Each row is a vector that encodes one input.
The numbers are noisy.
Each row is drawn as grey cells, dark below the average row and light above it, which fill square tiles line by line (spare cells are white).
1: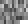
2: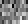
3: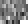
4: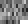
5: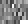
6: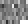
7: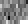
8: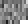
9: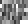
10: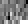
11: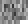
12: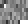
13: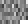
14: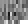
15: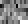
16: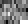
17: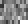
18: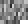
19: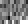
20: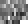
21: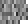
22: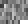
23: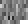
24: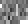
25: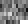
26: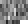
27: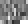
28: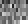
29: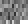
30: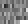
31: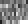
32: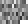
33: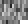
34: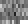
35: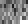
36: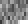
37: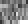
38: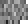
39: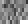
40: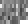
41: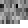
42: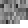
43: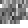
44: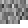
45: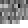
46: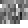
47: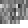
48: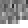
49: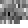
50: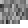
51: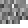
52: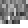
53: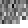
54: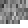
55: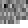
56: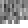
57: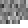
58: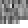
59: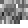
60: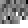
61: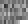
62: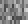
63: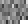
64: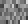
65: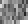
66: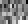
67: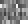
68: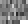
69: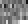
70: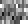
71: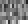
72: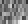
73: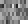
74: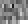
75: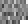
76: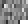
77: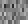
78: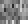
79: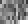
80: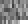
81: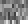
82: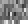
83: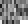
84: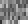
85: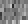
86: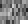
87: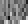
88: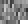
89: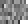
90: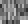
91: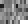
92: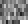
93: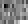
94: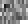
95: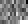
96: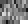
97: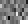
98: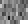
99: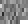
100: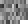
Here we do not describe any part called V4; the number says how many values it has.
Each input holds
a point on a 5-point line, together with either a point on a 5-point line and a true/false value, or a value of V4.
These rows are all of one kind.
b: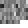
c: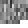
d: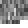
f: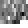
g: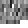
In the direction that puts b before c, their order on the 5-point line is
g, b, d, f, c.
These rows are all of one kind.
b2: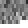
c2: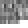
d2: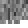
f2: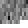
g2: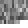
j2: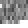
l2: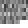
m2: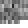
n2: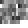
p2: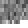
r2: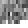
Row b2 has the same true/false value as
g2, l2 and n2.
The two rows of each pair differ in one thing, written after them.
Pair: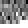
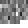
the true/false value
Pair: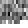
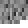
the true/false value
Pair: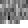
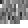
the true/false value
